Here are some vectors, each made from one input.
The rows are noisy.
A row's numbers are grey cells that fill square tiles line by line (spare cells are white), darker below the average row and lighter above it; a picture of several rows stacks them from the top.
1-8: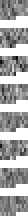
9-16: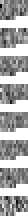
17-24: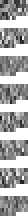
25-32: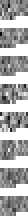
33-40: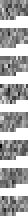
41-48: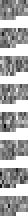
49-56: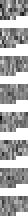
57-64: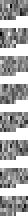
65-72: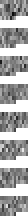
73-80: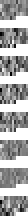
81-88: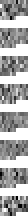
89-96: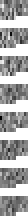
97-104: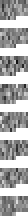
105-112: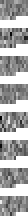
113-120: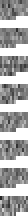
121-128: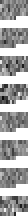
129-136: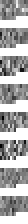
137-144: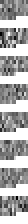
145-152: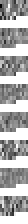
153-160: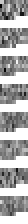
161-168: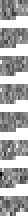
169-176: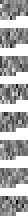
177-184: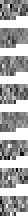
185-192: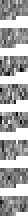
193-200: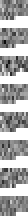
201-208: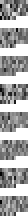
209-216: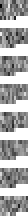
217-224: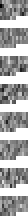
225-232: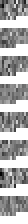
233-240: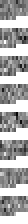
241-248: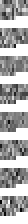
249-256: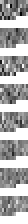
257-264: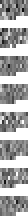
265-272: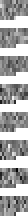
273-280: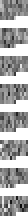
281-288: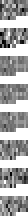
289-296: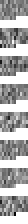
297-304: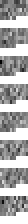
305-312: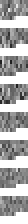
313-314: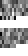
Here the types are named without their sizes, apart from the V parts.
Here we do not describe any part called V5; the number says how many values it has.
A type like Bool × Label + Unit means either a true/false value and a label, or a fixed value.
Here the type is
(Circle × Line + List(V5)) × Tree.
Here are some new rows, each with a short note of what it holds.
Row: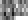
a node of a tree, together with the empty list
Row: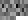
a node of a tree, together with a list of one item
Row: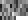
a point on a circle, a point on a line and a node of a tree
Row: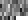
a point on a circle, a point on a line and a node of a tree
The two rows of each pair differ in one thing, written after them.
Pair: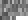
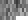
the value of V5 in item 1 of the list
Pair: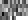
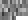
the value of V5 in item 2 of the list
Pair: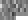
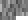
the value of V5 in item 1 of the list
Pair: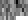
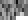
the value of V5 in item 1 of the list
